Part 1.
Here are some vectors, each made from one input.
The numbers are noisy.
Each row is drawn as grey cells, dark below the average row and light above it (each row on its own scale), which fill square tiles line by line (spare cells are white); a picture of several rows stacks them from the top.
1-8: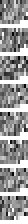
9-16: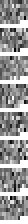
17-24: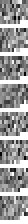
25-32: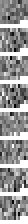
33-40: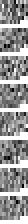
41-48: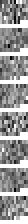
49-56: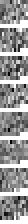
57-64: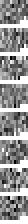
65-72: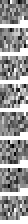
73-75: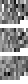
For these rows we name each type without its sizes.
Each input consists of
either a point on a circle, or a fixed value.
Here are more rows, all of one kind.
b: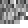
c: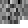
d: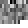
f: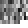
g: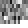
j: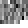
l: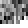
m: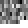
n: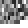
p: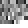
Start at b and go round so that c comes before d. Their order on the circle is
b, p, m, c, l, n, j, d, g, f.
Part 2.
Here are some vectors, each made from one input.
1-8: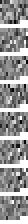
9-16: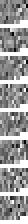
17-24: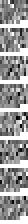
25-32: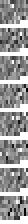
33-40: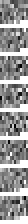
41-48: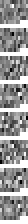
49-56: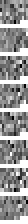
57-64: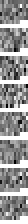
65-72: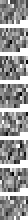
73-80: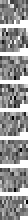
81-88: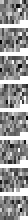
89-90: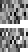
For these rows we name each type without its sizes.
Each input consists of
a point on a line.
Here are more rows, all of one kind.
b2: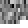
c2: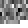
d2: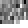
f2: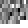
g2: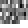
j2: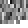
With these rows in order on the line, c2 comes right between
b2 and d2.
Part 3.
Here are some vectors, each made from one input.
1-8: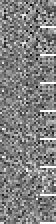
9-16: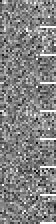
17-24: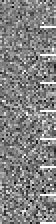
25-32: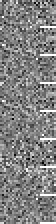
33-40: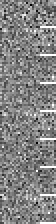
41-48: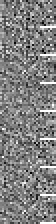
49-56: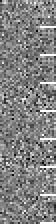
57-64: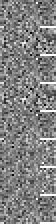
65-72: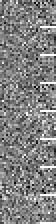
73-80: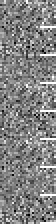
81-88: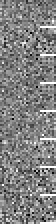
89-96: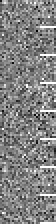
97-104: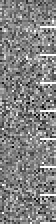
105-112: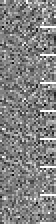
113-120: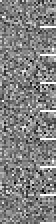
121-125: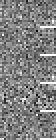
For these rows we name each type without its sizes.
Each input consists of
a point on a line.
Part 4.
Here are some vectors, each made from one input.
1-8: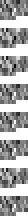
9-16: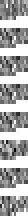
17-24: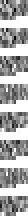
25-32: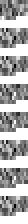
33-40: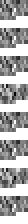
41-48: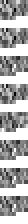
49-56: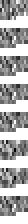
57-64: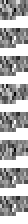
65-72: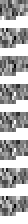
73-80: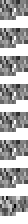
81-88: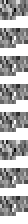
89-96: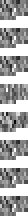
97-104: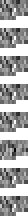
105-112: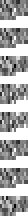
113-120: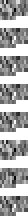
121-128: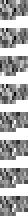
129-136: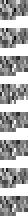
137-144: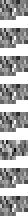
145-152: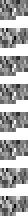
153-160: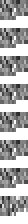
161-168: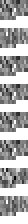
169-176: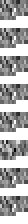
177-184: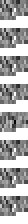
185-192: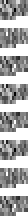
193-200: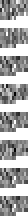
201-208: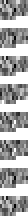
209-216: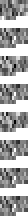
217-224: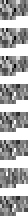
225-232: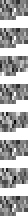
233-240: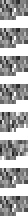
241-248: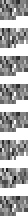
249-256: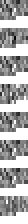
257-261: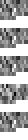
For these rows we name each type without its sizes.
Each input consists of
a label.
